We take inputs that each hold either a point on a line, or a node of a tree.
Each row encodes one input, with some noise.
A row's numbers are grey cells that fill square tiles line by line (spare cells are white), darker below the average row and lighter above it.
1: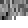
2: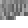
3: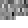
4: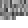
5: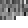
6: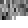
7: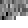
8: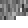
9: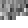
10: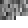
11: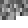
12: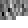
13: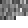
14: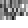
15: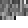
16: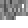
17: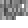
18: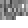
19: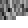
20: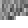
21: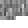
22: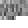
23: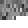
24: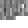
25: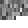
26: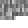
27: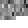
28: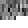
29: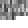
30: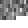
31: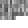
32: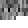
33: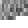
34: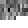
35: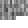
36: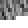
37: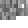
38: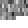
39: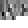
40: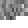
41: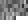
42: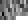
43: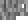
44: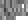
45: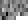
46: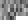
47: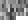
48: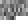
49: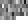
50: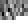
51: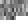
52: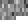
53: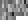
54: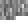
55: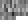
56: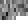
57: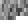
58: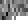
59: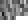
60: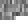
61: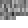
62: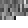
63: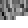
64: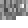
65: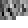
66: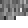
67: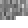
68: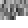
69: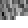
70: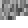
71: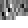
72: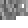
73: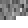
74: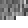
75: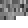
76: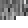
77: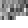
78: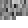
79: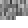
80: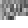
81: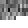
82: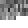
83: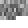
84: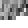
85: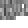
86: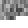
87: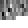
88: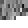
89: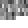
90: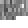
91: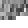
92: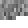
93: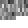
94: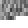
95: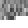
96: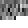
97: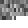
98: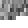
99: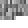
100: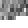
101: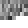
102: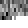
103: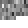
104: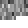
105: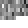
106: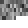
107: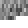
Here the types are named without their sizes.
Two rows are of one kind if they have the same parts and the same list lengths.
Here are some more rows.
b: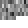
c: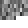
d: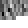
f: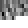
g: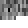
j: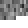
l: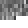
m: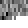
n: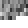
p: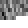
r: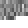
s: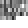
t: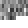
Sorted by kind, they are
b, n, r, s, t
c, d, f, g, j, l, m, p

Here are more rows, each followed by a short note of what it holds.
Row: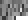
a node of a tree
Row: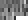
a node of a tree
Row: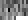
a node of a tree
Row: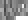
a point on a line
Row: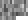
a point on a line
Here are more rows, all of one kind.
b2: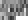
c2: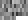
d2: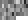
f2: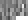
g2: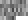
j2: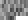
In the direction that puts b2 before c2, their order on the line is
b2, j2, g2, f2, c2, d2.
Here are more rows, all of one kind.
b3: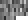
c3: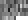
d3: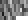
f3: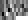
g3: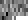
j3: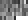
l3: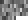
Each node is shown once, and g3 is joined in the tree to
l3.
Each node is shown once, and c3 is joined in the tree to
j3.
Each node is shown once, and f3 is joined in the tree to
d3.
